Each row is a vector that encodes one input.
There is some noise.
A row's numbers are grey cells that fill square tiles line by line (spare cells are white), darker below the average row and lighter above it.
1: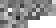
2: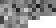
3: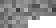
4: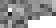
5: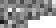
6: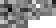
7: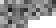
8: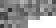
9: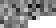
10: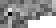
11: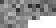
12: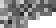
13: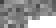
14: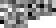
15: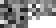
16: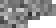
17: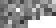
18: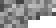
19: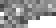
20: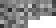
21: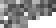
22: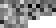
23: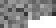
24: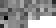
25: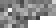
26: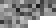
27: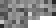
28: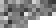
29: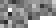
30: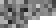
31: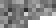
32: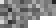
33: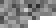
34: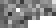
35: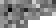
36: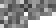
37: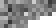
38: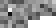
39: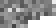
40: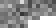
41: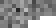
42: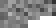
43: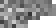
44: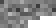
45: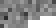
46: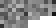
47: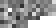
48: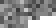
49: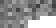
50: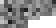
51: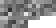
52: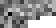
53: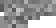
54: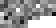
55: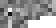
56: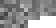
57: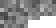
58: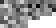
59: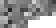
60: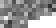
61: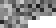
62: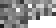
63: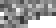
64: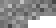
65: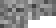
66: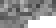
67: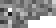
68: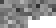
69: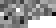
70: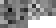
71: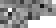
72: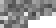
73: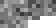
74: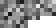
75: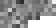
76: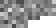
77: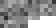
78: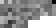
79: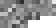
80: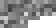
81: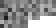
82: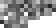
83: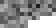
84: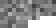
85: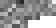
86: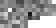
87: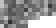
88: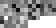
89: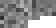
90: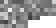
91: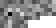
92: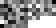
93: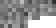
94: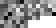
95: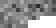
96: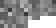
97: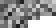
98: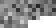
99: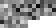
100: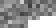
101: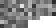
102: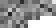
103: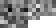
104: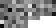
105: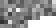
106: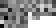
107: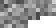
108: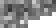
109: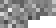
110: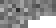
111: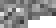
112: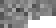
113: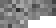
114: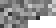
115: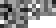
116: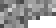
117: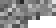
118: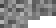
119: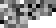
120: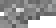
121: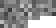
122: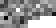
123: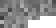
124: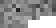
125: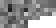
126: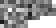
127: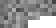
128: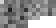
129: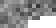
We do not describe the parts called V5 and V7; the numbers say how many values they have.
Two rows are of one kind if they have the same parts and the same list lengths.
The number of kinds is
3.
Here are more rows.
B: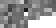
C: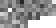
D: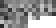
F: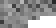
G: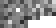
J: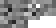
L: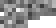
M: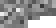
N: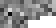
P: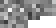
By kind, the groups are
B, J
C, G, L, M, N, P
D, F

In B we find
a value of V7.
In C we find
a true/false value and a value of V5.
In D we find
a point on a 4-point line and a point on a 6-point line.
